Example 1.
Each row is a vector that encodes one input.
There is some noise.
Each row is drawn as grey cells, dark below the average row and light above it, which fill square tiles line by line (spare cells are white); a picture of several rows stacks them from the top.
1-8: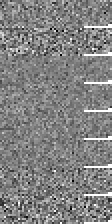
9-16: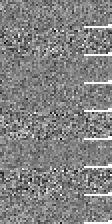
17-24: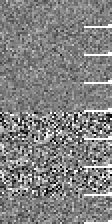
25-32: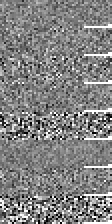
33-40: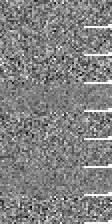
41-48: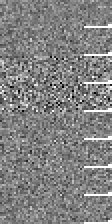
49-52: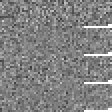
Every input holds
a point on an 11-point line.
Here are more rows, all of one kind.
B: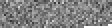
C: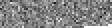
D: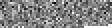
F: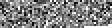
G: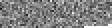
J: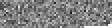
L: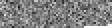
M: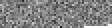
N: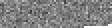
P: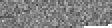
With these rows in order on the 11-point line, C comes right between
D and M.
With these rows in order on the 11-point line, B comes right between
F and P.
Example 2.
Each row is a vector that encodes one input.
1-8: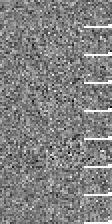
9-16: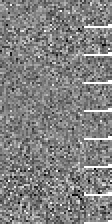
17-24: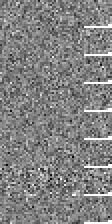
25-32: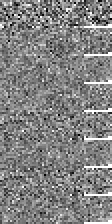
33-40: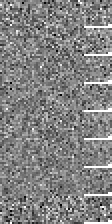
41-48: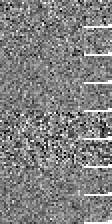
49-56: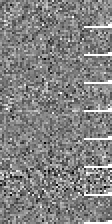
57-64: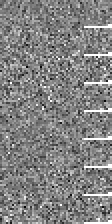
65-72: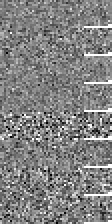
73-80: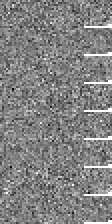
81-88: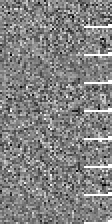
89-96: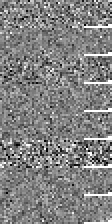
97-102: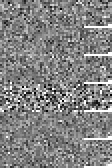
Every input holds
either a fixed value, or four true/false values.
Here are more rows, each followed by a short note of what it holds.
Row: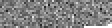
four true/false values
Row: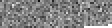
four true/false values
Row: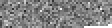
four true/false values
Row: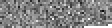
four true/false values
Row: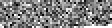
a fixed value
